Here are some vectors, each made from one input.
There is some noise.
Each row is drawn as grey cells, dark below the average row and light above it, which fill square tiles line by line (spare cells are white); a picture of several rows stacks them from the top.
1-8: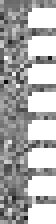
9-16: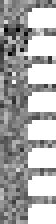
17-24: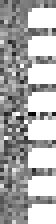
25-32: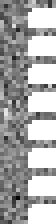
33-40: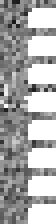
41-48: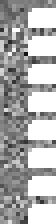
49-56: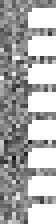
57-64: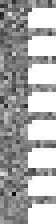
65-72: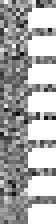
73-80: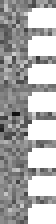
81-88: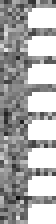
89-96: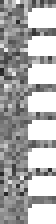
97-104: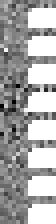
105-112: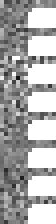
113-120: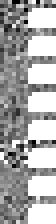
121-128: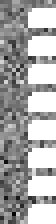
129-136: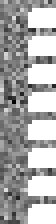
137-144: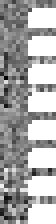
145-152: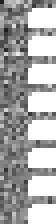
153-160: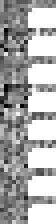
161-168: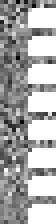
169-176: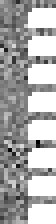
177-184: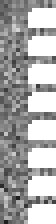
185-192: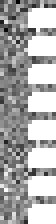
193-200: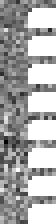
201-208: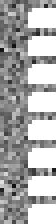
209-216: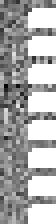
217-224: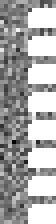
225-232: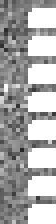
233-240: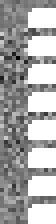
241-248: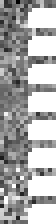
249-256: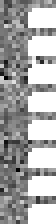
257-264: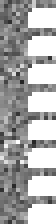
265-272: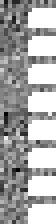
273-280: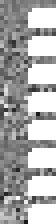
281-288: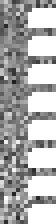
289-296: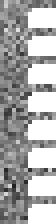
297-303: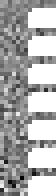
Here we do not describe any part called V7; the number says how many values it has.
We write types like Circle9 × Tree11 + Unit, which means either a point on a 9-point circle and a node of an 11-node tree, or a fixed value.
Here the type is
Bool × (Line8 + V7) + Line6.
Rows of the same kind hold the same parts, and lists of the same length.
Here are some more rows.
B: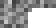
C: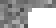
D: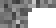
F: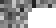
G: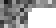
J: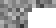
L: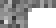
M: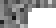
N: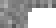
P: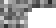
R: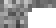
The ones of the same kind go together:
B, J, L
C, D, F, G, M, P
N, R

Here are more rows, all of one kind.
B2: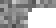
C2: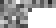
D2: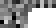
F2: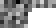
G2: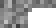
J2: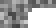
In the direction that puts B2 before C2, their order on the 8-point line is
D2, J2, B2, C2, G2, F2.
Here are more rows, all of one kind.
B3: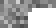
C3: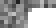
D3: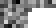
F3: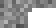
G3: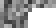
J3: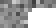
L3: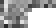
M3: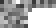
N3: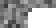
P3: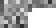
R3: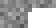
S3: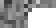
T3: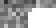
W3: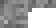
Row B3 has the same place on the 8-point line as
D3, F3 and N3.
